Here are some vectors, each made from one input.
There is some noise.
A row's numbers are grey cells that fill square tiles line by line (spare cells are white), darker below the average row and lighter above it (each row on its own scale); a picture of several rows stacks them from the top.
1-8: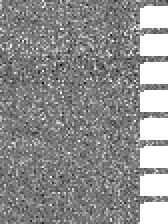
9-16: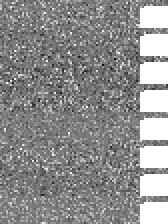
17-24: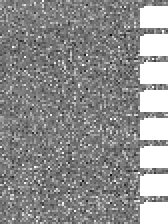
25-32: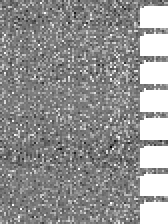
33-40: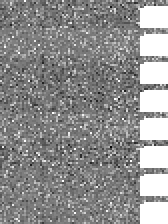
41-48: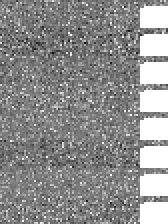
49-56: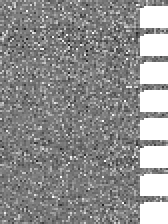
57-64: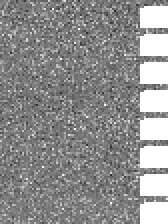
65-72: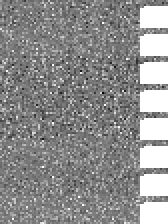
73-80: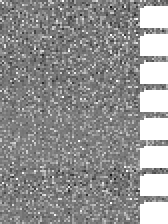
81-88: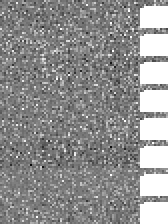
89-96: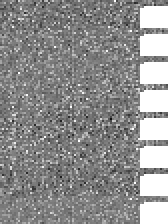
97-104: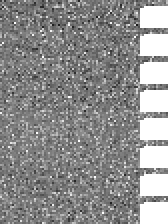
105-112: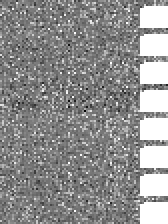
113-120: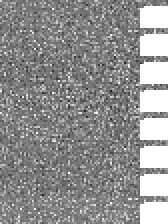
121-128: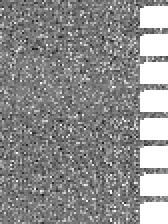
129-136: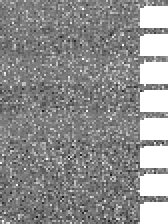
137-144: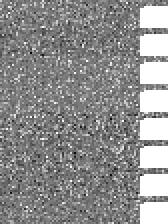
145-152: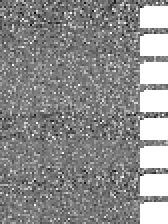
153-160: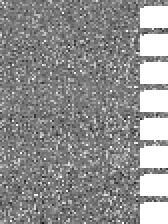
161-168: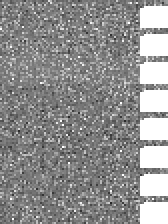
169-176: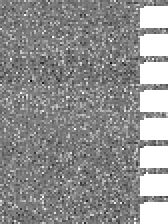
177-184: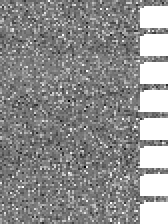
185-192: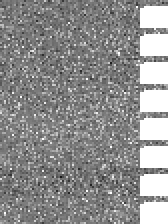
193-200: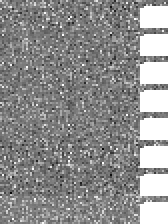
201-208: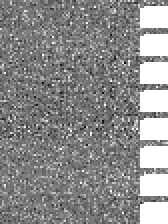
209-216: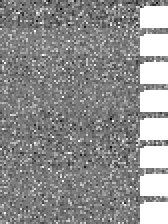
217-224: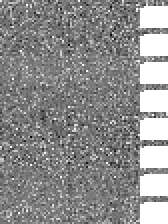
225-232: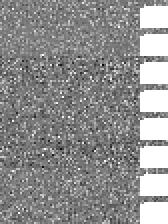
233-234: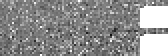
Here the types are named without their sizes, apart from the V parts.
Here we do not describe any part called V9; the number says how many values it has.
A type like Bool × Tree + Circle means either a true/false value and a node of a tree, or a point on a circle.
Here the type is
(Bool × Circle + Line) × (Line + V9).
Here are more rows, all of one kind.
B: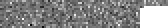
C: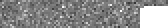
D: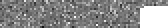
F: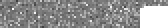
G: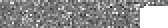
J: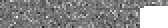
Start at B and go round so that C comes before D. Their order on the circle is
B, G, C, F, J, D.
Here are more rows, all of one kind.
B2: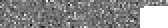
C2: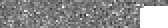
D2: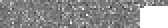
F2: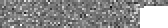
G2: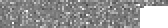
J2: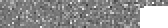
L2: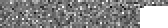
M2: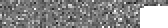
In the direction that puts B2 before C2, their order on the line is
J2, L2, B2, D2, G2, M2, F2, C2.
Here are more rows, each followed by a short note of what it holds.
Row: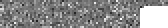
a point on a circle, a true/false value and a value of V9
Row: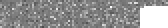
a point on a line and a value of V9
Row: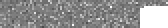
a point on each of two lines
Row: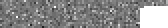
a point on a circle, a point on a line and a true/false value
